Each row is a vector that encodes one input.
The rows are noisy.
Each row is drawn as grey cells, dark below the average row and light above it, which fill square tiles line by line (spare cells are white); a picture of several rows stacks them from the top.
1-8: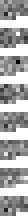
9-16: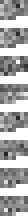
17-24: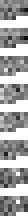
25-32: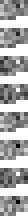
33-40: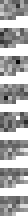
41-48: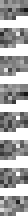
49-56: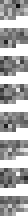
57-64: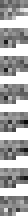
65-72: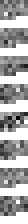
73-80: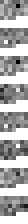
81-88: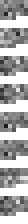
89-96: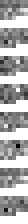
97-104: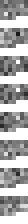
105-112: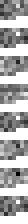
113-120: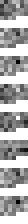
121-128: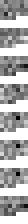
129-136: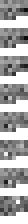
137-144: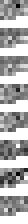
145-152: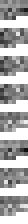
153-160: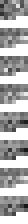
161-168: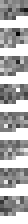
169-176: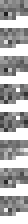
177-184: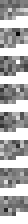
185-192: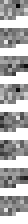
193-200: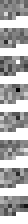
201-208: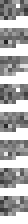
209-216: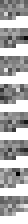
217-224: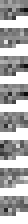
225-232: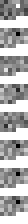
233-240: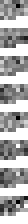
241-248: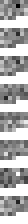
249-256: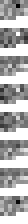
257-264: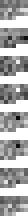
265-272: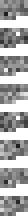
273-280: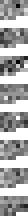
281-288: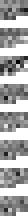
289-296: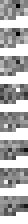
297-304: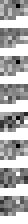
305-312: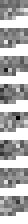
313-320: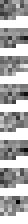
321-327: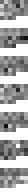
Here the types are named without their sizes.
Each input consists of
either a fixed value, or three true/false values.
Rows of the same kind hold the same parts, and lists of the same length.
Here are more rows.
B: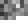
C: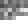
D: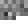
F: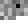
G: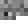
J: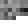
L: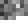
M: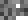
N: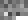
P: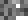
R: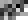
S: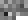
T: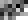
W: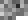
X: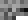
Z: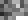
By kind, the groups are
B, C, D, F, G, J, L, M, N, P, S, W, X, Z
R, T

